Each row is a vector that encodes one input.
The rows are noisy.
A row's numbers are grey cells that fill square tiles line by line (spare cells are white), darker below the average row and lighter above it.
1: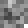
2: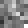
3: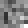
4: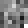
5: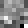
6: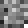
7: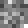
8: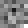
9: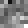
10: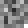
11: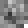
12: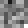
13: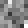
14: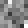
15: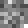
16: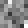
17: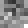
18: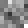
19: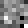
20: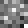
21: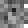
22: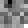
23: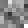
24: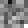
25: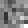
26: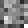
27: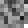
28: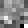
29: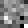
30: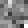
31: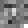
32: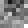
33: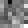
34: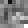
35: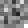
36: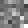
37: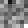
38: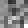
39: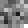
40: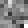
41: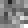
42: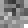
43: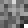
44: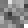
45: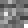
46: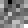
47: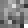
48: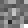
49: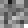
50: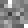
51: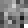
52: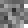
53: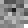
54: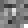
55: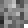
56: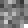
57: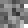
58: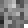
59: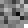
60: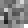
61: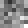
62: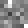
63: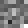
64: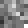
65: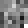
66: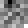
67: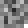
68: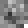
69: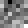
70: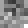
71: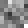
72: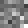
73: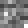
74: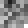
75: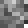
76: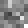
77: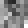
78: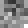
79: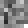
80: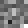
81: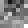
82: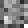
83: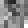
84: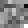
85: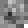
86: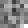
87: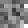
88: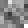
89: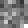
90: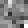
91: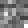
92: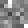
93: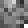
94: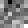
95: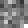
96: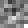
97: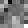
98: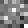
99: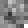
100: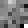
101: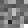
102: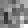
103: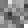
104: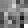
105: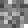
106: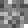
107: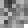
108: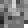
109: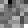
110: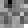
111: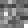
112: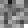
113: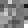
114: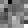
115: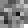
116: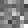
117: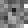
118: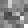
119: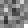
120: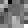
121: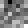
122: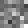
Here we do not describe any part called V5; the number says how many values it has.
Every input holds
three true/false values, together with either a node of an 8-node tree, or a value of V5.
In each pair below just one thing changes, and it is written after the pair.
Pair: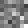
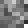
the value of V5
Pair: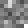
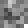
one of the three true/false values
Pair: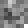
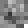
one of the three true/false values
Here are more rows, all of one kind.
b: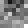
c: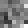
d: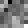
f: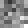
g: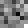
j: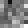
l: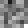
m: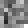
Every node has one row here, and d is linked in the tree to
l.
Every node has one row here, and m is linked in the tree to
c and j.
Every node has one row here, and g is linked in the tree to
c.
